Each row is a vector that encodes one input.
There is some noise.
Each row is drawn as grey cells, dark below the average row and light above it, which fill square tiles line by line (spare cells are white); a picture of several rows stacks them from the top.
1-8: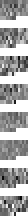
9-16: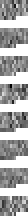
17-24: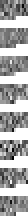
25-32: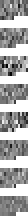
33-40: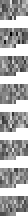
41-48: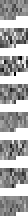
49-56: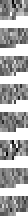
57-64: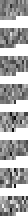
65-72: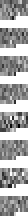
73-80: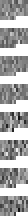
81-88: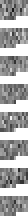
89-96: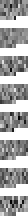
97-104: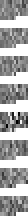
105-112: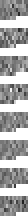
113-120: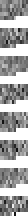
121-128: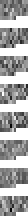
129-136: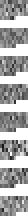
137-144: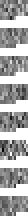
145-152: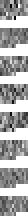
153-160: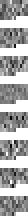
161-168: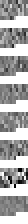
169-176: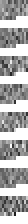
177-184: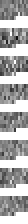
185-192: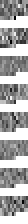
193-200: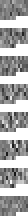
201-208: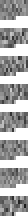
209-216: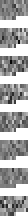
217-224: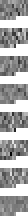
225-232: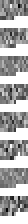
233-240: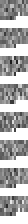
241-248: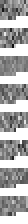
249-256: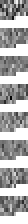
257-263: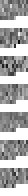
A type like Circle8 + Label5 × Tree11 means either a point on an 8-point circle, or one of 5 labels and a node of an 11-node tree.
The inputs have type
Line4 × Line6 × (Line6 + Tree8) + List2(Line5).
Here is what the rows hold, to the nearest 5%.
About 70% of them hold a point on a 4-point line and a point on a 6-point line, together with either a point on a 6-point line, or a node of an 8-node tree. The rest are lists of up to two points on a 5-point line: a few of all rows are empty, 15% hold one and 15% two.
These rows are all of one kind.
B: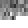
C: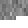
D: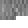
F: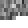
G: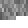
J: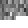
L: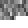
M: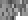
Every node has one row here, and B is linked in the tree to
F and M.
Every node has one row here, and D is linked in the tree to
G.
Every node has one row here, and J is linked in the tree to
L.
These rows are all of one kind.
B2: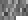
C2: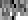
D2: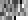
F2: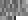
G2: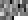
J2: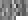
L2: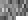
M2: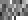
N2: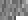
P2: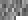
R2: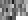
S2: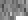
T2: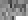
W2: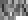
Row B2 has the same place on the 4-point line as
F2, M2, P2 and S2.
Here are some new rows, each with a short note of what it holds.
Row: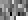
a list of one item
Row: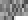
the empty list
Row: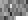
the empty list
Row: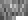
a point on a 4-point line, a point on a 6-point line and a node of an 8-node tree
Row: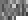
a point on a 4-point line and a point on each of two 6-point lines
